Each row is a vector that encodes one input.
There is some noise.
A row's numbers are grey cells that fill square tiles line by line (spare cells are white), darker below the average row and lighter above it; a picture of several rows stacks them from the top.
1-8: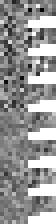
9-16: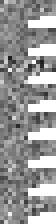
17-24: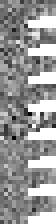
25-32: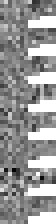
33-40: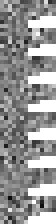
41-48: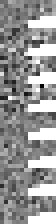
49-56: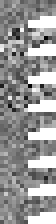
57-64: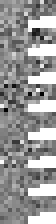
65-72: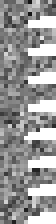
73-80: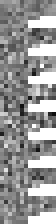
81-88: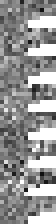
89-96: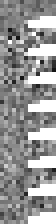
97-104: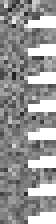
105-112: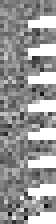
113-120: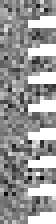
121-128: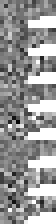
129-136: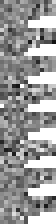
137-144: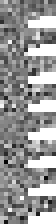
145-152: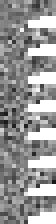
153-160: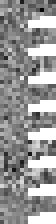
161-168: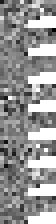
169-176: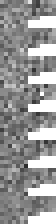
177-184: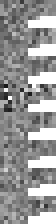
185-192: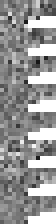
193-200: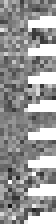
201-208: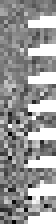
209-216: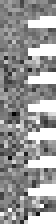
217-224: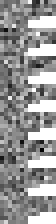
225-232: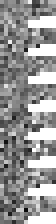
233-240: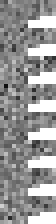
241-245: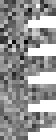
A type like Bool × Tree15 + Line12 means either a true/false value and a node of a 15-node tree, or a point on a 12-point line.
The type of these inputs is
Label12 + Line9 × Tree8 × (Tree8 + Tree11).
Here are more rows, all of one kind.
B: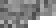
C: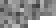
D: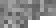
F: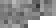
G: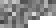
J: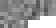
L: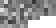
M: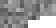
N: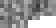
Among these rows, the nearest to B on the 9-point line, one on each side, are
F and G.
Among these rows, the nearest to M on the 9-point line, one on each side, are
C and L.
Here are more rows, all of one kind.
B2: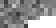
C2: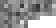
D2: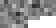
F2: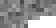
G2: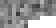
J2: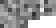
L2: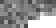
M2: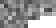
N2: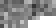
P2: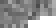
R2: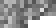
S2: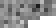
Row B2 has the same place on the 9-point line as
F2 and S2.
